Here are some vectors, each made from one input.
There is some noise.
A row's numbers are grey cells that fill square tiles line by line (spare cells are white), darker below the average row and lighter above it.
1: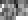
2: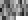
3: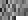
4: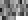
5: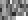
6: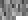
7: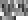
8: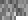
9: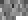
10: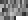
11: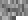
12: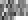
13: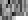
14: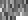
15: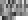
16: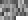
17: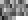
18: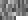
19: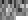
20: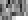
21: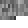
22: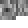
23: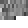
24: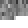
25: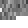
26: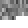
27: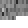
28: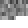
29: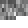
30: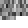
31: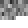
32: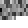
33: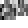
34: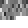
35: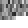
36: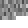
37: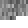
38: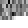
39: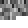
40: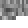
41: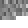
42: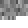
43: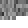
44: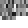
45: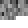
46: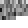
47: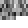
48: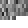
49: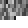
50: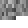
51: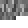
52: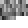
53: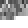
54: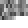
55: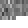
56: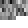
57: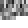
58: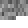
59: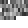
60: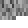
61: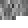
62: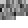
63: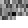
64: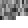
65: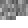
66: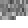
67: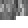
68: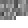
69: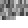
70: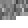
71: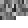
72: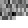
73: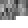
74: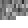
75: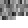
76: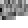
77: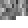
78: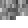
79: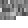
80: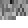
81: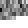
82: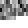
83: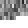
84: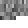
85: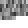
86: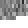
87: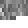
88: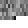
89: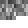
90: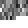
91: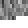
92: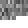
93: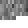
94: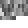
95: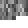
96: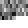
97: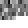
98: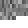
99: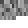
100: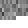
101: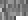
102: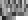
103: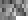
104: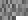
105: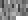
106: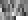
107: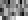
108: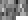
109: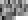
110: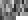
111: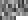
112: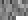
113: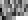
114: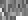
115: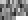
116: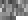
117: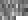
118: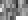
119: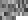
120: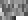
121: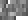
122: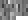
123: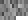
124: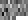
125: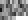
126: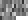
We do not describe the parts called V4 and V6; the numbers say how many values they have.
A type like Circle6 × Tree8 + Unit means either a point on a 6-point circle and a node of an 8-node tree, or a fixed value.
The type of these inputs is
Bool × (Line5 + V4) + V6.
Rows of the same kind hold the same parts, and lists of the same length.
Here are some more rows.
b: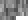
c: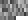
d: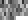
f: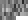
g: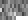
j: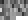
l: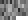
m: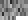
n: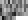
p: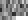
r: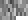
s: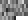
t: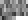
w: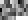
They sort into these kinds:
b, m, r, s
c, d, f, g, j, l
n, p, t, w

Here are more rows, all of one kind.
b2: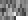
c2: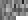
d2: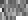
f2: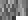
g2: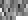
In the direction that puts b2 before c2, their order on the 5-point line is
g2, d2, b2, f2, c2.
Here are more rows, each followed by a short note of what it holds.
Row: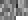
a true/false value and a value of V4
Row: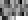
a value of V6
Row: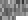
a true/false value and a value of V4
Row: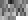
a true/false value and a value of V4
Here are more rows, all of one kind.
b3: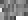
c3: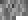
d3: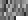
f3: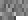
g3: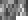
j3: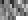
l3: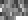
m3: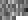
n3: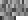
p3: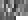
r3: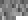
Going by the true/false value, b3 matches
d3, f3, n3 and p3.
